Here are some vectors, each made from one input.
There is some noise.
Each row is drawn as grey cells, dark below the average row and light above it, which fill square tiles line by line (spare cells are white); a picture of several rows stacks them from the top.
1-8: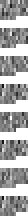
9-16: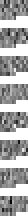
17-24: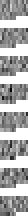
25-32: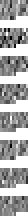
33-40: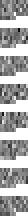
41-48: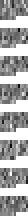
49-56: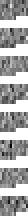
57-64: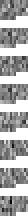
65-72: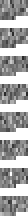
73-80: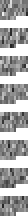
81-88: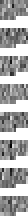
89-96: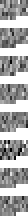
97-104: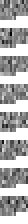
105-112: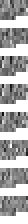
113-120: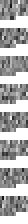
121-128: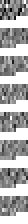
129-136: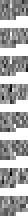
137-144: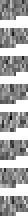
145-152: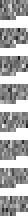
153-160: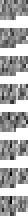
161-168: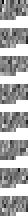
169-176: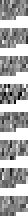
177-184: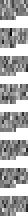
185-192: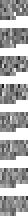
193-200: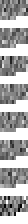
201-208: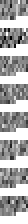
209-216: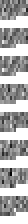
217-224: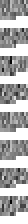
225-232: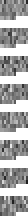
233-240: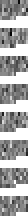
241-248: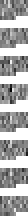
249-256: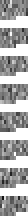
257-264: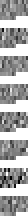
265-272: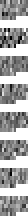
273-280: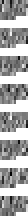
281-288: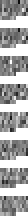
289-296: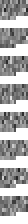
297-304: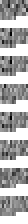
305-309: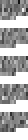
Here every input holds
a list of up to two points on an 11-point circle.
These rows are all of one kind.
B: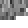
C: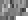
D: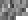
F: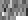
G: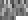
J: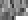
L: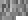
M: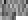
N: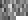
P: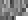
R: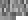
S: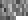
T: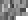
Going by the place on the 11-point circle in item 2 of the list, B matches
G and S.
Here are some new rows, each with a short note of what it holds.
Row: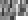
a list of two items
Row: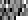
the empty list
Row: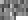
a list of two items
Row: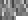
a list of two items
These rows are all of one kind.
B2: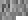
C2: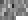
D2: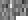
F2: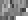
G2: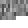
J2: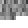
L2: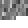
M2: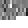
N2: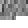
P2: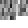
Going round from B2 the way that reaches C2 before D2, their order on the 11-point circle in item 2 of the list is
B2, J2, F2, P2, C2, M2, D2, L2, G2, N2.
